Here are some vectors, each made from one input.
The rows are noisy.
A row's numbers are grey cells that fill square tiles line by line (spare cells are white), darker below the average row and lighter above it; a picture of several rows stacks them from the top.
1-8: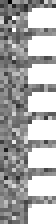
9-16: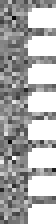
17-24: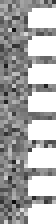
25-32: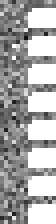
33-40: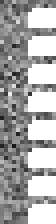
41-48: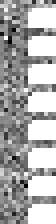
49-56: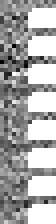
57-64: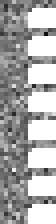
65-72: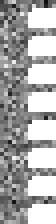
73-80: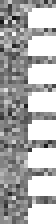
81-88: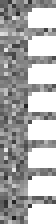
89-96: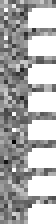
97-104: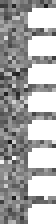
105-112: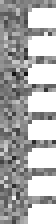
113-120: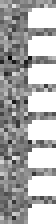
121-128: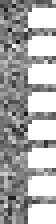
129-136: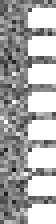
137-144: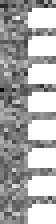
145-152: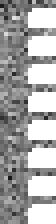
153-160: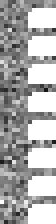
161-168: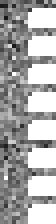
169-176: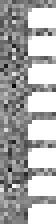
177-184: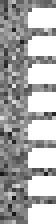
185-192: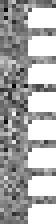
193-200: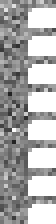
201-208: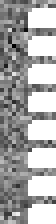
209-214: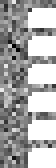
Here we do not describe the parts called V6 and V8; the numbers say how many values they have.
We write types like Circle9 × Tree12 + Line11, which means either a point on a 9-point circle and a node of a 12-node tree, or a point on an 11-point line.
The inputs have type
(Bool × Line7 × V6 + Tree9 × V8) × Tree9 × Tree9.
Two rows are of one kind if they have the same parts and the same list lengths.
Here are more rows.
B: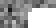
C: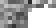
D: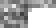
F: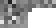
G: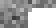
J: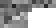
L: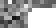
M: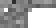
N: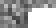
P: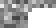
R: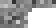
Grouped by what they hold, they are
B, C, D, G, L, M, N, P, R
F, J

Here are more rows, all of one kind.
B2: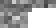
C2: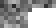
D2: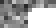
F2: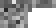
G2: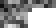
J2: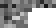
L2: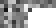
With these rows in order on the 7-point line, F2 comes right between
B2 and G2.
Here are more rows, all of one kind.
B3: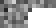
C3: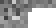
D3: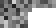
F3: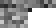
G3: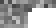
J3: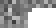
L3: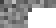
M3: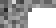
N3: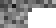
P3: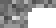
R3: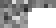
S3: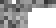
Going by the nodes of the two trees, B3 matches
G3 and L3.
